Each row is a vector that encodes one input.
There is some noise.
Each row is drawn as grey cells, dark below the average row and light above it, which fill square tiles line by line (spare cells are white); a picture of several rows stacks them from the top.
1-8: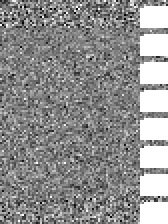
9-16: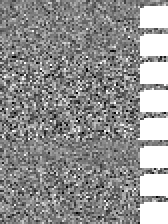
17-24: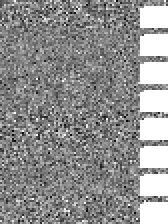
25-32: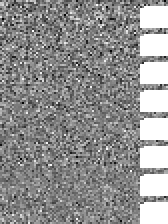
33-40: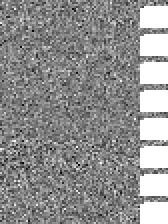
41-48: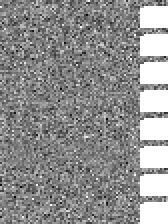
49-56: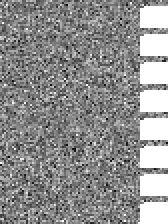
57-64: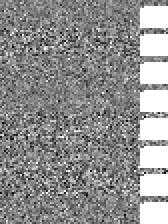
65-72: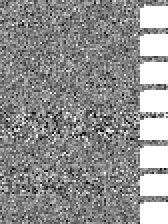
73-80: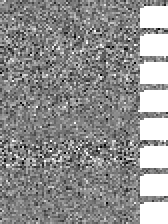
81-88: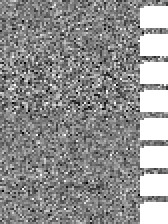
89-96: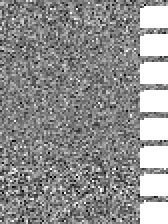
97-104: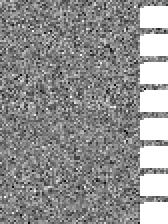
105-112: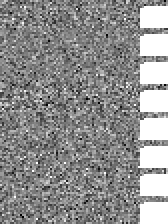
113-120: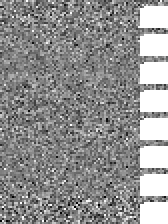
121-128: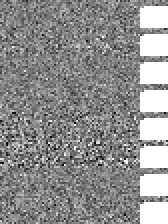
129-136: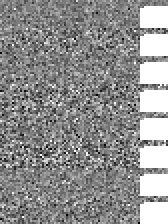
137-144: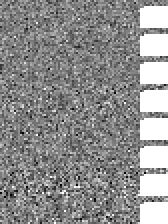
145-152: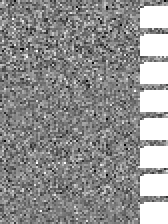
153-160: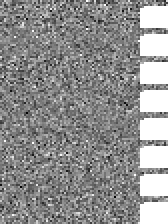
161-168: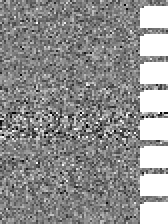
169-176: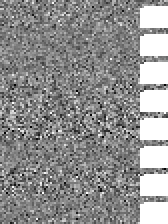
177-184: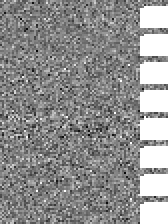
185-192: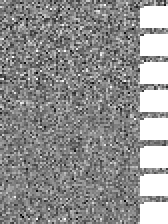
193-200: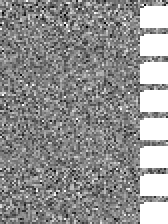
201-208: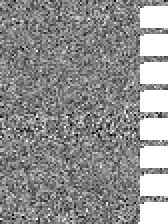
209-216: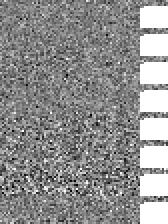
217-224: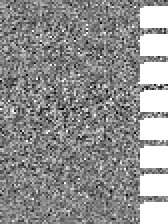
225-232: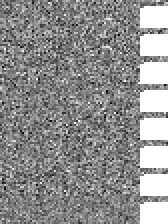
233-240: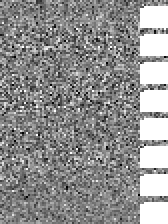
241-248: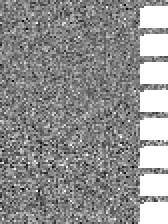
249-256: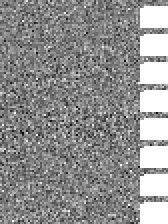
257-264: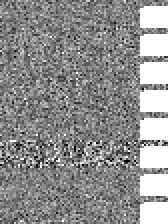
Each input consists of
a point on a 12-point line, together with either a point on an 11-point line, or a point on a 15-point line.
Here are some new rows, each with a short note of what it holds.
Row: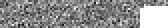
a point on a 12-point line and a point on a 15-point line
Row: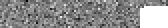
a point on an 11-point line and a point on a 12-point line
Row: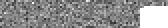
a point on a 12-point line and a point on a 15-point line
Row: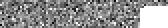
a point on an 11-point line and a point on a 12-point line
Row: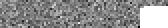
a point on an 11-point line and a point on a 12-point line
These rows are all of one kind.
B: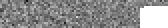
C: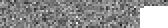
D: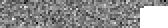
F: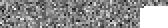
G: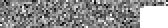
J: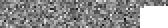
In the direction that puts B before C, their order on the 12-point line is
J, F, B, D, G, C.
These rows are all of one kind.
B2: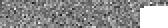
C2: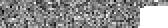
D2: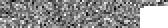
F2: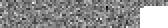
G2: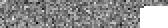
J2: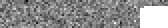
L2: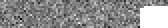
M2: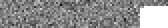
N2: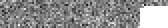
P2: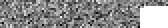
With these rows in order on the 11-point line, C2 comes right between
F2 and M2.
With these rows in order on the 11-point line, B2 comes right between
D2 and G2.
